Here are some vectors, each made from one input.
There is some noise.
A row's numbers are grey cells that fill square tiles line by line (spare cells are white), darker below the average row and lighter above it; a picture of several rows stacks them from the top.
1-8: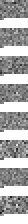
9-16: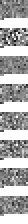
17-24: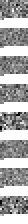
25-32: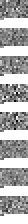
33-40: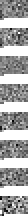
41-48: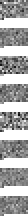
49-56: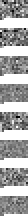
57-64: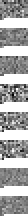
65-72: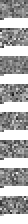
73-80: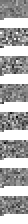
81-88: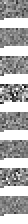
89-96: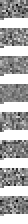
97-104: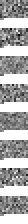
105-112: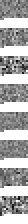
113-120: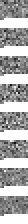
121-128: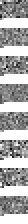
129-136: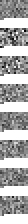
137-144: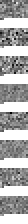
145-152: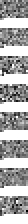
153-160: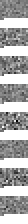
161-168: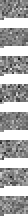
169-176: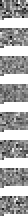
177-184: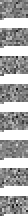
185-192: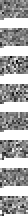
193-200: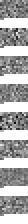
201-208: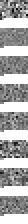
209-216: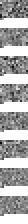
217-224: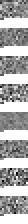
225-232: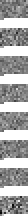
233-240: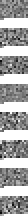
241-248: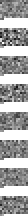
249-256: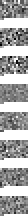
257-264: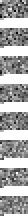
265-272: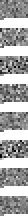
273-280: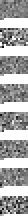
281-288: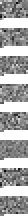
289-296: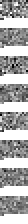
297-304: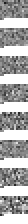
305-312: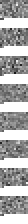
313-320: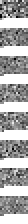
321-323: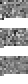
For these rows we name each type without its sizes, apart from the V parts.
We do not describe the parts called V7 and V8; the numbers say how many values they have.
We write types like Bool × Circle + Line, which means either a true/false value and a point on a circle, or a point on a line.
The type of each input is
Circle × V7 + Line × (Line + V8).
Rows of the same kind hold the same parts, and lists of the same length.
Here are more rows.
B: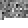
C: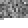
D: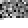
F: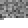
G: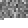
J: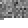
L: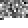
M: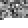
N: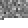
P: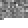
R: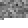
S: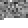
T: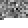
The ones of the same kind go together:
B, D, F, L, S
C, J, M, P, T
G, N, R

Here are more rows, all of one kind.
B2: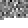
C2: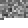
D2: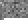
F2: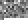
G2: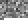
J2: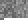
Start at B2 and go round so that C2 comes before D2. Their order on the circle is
B2, C2, D2, F2, J2, G2.
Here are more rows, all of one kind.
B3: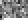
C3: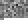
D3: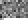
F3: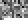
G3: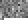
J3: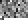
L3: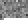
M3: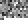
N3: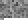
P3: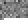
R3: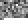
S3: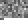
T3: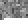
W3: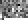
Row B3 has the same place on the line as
D3, G3 and L3.
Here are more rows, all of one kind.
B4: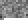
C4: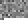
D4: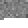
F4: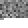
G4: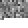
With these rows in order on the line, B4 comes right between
C4 and G4.
